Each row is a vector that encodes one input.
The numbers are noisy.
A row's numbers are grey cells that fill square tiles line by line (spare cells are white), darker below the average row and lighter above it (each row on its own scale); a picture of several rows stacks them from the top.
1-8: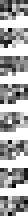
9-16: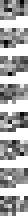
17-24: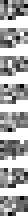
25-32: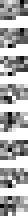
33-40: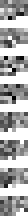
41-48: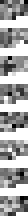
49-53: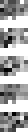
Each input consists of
one of 7 labels and a true/false value.
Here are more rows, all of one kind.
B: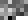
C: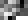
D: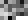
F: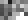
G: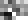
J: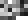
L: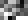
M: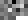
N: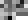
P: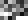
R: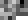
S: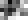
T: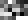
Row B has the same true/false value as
G and M.
